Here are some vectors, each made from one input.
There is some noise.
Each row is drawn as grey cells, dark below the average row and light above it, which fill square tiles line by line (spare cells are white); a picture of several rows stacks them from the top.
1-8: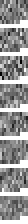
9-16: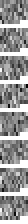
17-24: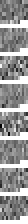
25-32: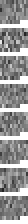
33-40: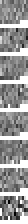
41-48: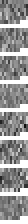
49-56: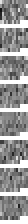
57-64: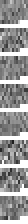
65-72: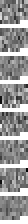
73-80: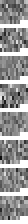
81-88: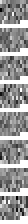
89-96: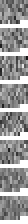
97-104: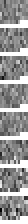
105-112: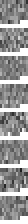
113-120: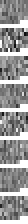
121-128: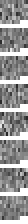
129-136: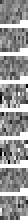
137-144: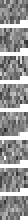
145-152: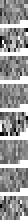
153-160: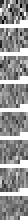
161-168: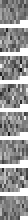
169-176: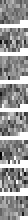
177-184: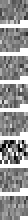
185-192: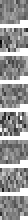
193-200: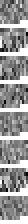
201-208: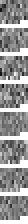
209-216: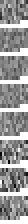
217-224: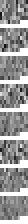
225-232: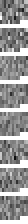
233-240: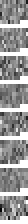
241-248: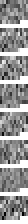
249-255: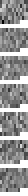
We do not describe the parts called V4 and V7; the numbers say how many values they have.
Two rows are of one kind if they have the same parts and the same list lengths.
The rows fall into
3 kinds.
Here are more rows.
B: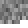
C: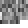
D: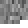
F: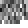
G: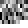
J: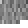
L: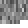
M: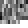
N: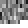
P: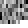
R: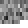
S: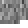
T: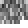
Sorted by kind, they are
B, C, D, G, R, S
F, J, L, M, N, P
T

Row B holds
a node of an 11-node tree.
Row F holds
a value of V7.
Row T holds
a true/false value and a value of V4.
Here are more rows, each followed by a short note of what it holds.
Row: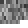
a value of V7
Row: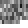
a true/false value and a value of V4
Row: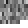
a value of V7
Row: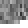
a value of V7
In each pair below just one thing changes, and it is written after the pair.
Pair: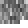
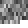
the true/false value
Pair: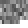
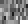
the true/false value
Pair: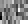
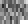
the value of V4
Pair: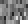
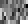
the value of V4
